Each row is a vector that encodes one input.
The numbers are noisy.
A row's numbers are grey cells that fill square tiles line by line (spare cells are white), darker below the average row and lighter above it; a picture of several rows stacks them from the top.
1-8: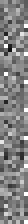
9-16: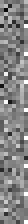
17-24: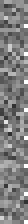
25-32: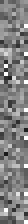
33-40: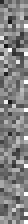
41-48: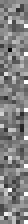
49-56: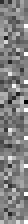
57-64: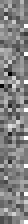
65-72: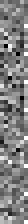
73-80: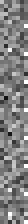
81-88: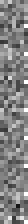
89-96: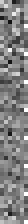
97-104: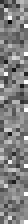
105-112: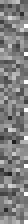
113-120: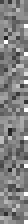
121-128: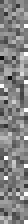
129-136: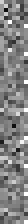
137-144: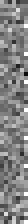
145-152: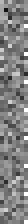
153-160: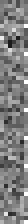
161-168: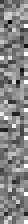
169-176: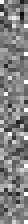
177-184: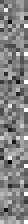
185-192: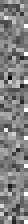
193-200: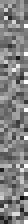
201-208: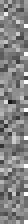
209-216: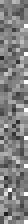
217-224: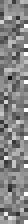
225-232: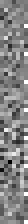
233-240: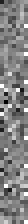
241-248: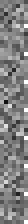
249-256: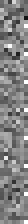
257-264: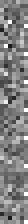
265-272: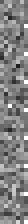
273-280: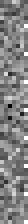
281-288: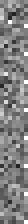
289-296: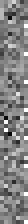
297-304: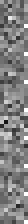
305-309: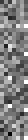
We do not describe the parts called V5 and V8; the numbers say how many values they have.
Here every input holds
a value of V5, together with either a point on an 11-point circle and a value of V8, or a point on a 9-point line.
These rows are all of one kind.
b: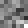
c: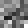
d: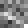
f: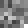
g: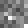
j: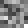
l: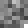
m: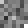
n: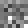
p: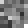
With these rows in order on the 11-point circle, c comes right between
n and p.
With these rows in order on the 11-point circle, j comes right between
f and l.
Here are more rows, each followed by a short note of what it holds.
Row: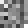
a point on an 11-point circle, a value of V5 and a value of V8
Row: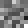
a point on an 11-point circle, a value of V5 and a value of V8
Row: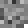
a point on a 9-point line and a value of V5
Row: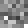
a point on a 9-point line and a value of V5
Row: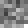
a point on a 9-point line and a value of V5
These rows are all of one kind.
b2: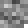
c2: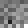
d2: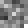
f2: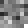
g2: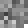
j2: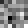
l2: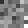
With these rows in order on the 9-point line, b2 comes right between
c2 and d2.
